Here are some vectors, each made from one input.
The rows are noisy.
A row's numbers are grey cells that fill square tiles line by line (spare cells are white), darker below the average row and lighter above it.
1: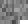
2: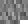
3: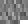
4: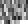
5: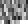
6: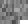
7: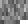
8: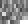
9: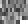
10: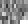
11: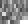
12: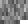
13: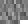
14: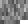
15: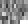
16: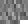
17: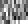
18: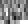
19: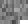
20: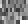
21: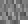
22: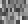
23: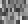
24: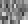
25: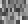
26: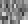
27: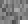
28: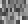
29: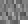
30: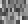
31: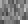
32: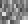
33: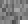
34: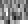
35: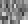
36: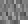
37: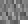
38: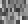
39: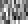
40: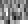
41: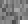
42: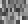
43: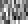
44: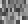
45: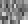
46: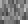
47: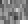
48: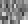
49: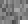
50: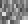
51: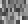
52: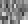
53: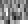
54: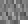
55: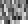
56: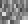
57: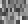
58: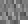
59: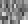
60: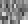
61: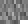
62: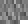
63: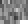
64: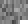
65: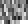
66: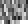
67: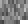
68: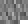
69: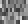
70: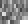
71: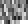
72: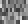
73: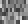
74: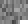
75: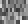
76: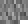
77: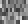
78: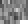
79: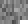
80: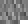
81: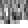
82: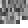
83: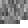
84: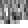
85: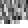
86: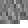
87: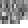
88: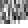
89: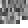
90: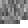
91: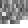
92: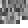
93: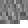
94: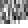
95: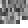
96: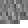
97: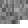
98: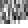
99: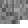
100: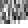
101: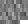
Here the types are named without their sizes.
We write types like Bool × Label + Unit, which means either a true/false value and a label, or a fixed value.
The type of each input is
Tree.
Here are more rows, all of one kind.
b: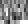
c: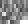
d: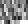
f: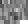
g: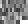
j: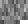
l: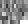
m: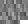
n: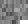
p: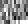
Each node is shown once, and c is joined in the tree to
l and n.
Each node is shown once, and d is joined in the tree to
b.
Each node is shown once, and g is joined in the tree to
j.
